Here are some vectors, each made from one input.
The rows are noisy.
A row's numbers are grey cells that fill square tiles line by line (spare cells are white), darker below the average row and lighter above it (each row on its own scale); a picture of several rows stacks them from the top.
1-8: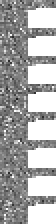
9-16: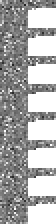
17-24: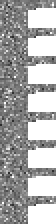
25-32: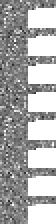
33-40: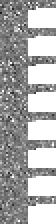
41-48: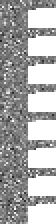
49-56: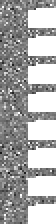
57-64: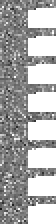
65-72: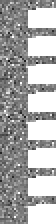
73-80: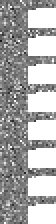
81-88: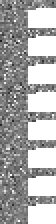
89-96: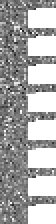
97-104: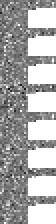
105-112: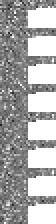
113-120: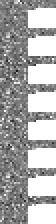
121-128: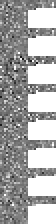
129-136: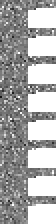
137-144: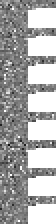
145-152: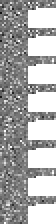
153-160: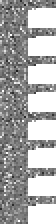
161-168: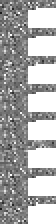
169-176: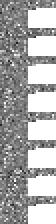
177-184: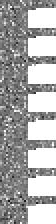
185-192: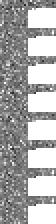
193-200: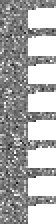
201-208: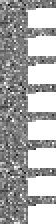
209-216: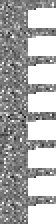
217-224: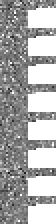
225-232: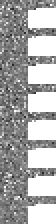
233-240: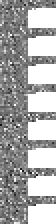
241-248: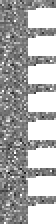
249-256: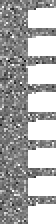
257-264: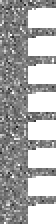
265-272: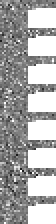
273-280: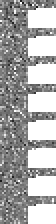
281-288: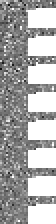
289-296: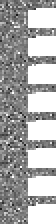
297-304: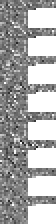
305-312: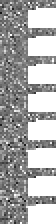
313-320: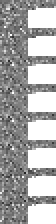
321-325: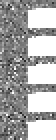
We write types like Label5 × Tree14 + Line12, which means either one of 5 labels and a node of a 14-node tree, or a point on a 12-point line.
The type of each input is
Bool × Bool × Bool + Label7.
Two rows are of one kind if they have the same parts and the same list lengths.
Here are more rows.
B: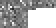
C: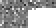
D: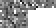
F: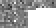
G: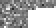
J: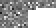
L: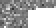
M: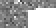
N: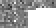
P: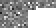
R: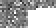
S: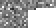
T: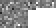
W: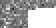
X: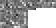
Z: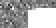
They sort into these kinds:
B, G, J, L, P, S, T, W, X
C, D, F, M, N, R, Z

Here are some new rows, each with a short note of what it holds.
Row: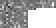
three true/false values
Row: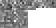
one of 7 labels
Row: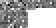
one of 7 labels
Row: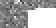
one of 7 labels
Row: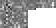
three true/false values
